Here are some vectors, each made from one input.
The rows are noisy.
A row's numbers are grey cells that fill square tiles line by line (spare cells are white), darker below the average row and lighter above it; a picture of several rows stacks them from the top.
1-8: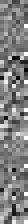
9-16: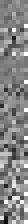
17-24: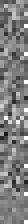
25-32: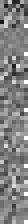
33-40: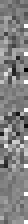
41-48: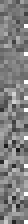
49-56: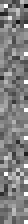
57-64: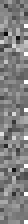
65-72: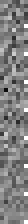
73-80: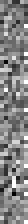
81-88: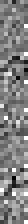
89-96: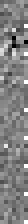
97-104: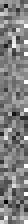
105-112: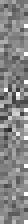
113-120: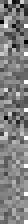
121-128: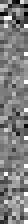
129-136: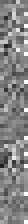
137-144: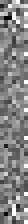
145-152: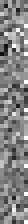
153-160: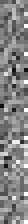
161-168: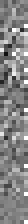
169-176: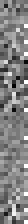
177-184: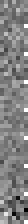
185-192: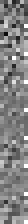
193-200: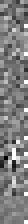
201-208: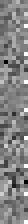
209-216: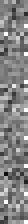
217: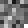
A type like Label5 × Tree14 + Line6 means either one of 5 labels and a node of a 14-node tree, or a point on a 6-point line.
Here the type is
Line10 × Tree12 × Tree12.
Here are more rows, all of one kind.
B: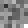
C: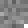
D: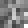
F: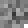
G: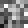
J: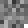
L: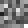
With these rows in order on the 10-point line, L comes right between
B and G.
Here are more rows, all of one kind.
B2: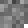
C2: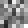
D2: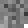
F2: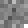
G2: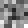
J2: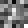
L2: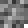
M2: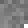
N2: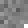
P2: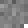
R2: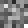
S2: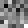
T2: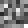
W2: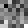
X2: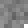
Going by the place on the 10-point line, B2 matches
P2, R2, W2 and X2.
